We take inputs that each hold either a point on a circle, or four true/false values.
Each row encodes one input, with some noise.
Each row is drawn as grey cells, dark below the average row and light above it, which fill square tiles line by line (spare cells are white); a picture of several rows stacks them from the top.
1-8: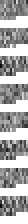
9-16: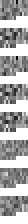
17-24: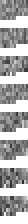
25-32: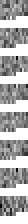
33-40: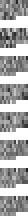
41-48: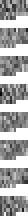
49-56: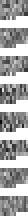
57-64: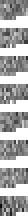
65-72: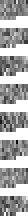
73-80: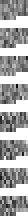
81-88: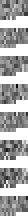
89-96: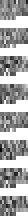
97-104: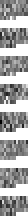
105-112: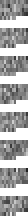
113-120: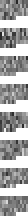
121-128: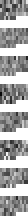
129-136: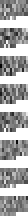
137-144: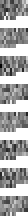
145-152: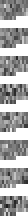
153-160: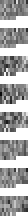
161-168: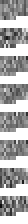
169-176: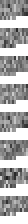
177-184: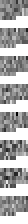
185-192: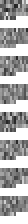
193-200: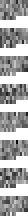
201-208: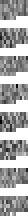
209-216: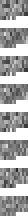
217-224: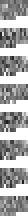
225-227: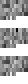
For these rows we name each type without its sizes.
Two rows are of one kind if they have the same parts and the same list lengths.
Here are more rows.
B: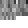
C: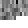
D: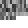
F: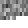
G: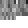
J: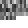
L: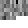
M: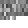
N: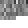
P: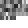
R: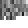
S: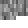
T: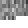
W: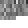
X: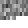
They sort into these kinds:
B, C, F, G, L, M, N, S, T, W, X
D, J, P, R

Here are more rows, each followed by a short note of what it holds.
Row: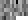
four true/false values
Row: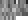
four true/false values
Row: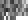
a point on a circle
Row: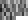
a point on a circle
